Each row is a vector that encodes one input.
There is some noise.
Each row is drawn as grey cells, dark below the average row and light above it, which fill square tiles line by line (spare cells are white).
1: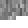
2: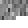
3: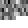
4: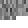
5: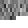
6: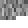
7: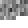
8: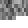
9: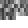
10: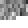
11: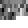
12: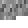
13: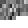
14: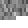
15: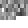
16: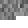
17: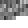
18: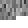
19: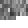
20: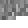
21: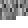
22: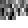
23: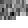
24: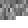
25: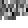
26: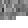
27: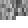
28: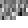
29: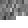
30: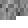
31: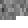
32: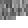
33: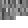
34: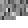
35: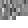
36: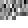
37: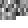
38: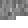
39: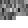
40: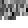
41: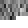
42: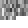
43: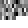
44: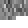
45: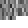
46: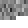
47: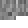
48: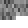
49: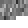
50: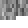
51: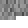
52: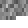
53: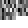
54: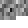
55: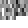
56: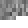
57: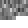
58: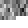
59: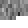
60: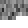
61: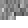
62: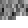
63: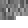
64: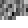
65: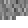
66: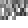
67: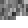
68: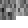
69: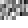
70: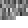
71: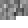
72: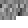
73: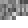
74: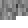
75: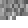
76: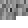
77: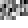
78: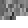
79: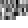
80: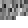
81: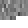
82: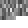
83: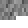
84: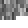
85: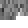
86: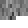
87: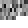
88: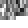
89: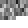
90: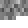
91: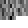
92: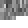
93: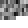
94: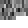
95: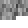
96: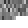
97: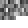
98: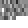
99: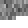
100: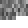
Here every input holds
a point on each of two 4-point lines, together with either a point on a 10-point circle, or a fixed value.
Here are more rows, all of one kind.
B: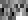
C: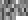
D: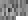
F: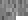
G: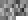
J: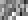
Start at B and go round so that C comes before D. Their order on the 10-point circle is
B, C, F, G, J, D.
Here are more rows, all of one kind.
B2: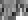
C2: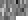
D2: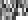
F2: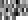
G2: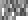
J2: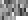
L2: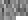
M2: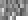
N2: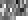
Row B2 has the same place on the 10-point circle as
D2, J2 and L2.
